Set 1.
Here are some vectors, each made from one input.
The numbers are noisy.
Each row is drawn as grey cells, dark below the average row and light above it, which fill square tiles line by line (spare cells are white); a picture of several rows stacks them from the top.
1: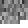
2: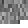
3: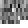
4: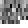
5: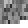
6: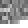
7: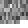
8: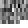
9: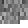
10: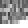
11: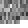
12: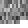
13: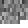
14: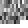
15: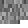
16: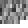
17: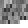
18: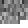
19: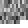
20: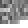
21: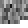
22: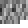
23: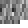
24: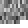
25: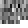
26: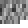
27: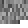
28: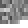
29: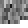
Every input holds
a point on a 6-point line.
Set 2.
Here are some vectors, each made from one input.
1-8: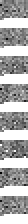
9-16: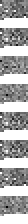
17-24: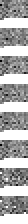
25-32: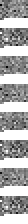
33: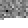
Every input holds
a point on a 6-point line.
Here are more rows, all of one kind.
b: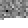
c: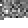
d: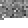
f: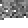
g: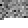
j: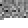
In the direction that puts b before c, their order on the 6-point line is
g, j, b, d, f, c.
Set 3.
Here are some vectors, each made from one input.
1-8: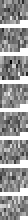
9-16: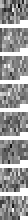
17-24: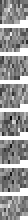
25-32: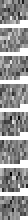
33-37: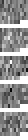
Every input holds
a point on an 8-point line.
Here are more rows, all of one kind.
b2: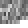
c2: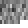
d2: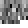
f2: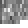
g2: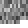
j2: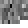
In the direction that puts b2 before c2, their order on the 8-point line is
g2, b2, f2, c2, j2, d2.
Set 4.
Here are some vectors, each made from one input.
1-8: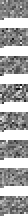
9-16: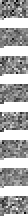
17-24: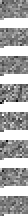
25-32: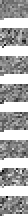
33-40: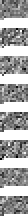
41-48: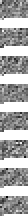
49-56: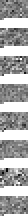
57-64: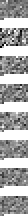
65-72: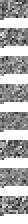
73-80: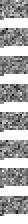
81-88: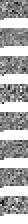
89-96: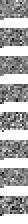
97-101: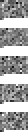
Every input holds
a point on a 5-point line.
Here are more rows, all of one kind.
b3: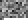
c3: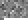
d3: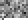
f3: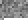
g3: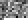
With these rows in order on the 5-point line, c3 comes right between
f3 and g3.
